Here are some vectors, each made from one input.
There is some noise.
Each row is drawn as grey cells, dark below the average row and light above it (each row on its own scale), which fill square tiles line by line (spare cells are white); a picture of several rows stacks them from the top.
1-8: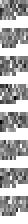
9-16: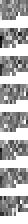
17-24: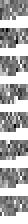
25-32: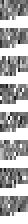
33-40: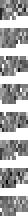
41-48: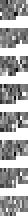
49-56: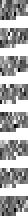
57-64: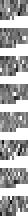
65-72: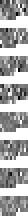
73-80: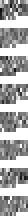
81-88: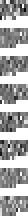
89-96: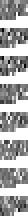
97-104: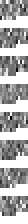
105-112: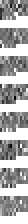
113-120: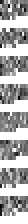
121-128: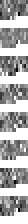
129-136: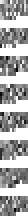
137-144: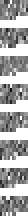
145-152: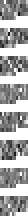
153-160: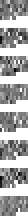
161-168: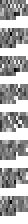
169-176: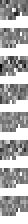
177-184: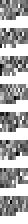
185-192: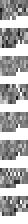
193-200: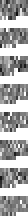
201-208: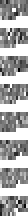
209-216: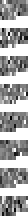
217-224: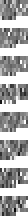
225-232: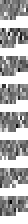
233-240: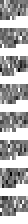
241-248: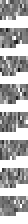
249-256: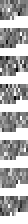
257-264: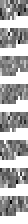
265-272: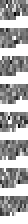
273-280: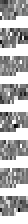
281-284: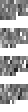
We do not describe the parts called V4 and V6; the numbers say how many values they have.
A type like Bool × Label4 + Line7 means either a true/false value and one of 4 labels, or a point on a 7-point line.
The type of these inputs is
Bool × (Line8 + V6) + Line10 × V4.
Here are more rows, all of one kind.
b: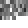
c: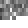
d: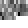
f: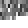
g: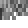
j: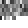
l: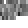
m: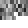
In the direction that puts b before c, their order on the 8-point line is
j, f, b, c, g, m, d, l.
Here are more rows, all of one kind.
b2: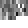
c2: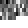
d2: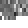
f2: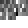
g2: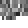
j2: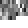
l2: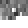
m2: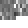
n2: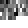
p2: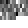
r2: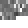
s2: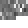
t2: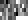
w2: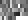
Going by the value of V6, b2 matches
g2, j2 and w2.
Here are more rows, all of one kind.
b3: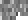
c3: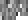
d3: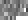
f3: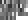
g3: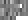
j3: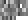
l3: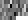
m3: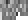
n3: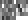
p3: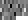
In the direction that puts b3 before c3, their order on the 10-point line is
j3, d3, b3, m3, c3, g3, l3, p3, f3, n3.
